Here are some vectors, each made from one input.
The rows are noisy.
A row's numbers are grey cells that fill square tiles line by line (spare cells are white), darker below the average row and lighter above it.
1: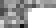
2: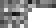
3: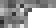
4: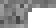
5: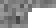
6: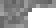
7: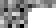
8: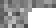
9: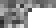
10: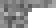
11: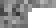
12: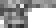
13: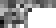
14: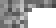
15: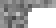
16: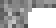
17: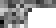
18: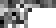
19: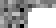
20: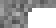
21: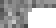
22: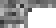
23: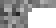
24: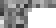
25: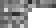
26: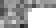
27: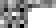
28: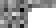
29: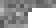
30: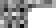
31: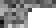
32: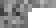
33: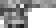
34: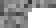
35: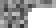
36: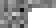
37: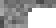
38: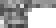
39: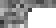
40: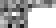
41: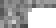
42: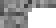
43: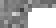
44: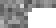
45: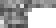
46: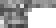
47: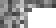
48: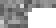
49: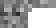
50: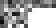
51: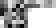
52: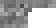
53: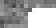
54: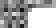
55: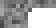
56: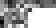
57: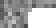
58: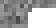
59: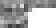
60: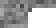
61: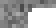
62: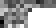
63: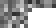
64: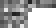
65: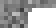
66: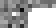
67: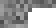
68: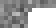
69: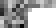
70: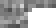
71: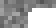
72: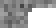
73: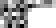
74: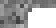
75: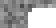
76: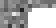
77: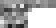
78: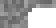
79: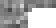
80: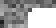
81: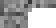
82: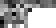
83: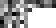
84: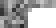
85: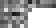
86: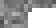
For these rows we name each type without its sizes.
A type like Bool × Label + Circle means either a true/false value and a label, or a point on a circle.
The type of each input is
Bool × Label + Line.
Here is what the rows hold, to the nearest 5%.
About 55% of them hold a label and a true/false value. The rest hold a point on a line.
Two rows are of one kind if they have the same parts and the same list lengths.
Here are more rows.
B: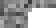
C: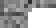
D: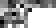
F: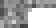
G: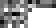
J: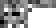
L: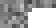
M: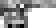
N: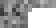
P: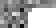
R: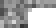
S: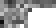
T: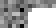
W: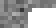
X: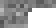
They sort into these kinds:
B, C, F, G, J, L, M, N, R
D, P, S, T, W, X

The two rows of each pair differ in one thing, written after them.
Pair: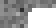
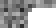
the true/false value
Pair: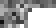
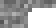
the label
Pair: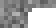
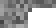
the label
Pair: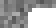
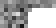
the label
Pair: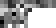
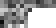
the true/false value
